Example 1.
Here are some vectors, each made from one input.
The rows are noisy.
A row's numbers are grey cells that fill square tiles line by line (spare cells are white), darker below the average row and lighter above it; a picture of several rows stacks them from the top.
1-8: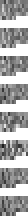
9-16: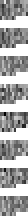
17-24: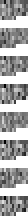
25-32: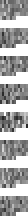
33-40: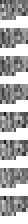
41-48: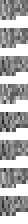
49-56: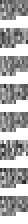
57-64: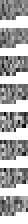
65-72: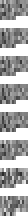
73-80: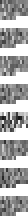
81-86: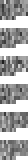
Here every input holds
a point on a 4-point line and a true/false value.
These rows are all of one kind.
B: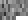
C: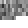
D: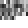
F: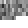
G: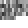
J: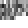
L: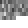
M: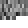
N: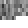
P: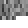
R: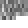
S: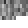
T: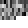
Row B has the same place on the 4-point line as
C, F, J and S.
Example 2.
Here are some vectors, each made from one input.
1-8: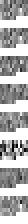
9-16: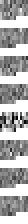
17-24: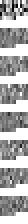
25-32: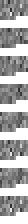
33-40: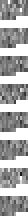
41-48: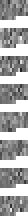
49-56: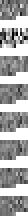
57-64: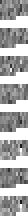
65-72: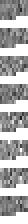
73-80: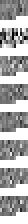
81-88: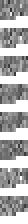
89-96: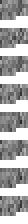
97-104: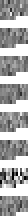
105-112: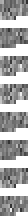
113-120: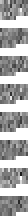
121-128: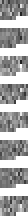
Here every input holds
either a point on an 11-point circle and a true/false value, or a fixed value.
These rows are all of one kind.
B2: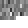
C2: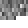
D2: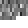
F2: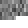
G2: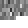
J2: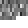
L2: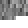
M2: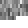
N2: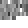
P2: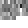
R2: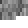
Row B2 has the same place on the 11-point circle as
D2, G2 and J2.
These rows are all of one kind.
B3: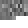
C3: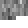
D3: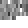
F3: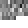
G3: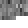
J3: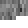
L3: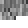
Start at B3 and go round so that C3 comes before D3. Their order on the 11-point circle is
B3, J3, C3, D3, F3, L3, G3.
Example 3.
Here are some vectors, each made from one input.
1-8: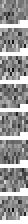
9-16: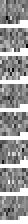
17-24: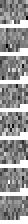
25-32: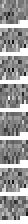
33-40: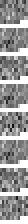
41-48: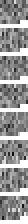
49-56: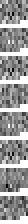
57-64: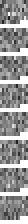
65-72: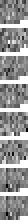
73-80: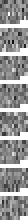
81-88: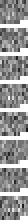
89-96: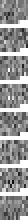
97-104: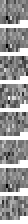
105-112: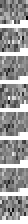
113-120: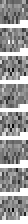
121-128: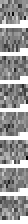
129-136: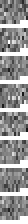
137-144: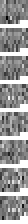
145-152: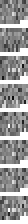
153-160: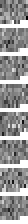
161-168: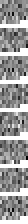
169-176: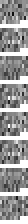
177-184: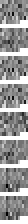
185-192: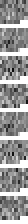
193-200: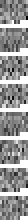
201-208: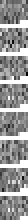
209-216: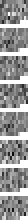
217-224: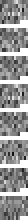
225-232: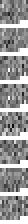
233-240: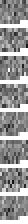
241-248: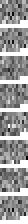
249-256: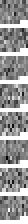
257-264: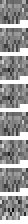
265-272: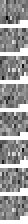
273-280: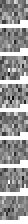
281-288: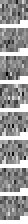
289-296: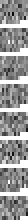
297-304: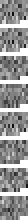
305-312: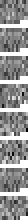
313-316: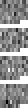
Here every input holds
either a point on a 13-point line, or three true/false values.
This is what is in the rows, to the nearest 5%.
About 45% of them hold a point on a 13-point line. The rest hold three true/false values.
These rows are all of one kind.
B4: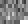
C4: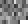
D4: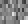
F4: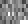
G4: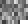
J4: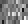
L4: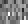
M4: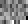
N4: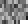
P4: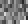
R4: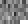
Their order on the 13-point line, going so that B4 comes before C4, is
J4, L4, F4, D4, B4, R4, C4, G4, N4, M4, P4.
